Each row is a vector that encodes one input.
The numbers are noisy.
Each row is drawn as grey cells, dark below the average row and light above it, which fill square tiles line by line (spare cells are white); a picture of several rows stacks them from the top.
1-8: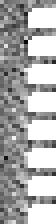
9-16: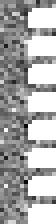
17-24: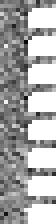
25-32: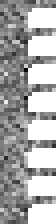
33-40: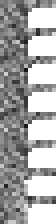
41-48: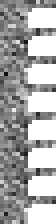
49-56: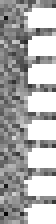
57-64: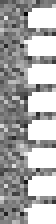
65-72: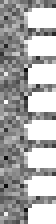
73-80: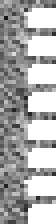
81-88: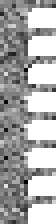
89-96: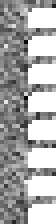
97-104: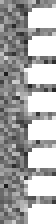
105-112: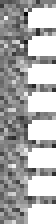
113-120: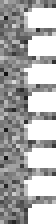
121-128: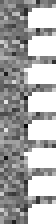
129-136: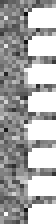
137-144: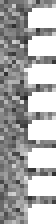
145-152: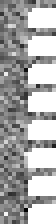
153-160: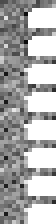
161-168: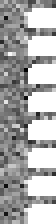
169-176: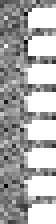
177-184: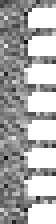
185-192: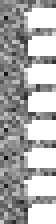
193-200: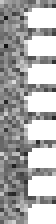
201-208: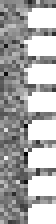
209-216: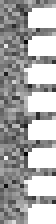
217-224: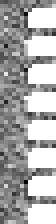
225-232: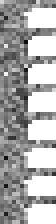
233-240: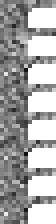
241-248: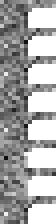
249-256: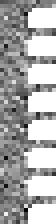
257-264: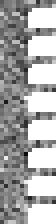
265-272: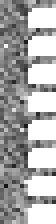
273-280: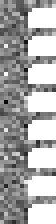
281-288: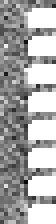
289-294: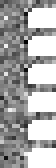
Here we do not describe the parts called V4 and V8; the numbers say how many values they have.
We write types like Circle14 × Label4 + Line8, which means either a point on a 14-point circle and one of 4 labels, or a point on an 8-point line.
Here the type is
Bool × (Line6 + Line7) × (Line9 + V4) × V8.
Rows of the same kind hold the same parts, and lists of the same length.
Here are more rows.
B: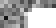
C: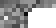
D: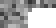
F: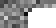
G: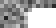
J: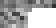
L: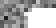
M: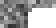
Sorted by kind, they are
B, G
C, D, J
F
L, M

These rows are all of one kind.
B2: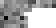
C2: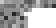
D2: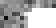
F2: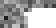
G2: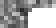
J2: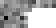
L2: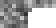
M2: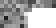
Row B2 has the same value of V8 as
J2 and M2.
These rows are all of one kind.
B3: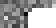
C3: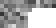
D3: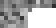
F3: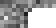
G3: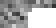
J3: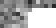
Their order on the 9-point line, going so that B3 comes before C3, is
D3, B3, G3, C3, F3, J3.
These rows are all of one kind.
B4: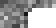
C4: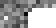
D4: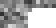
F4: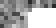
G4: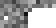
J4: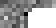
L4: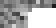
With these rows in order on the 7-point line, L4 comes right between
C4 and G4.
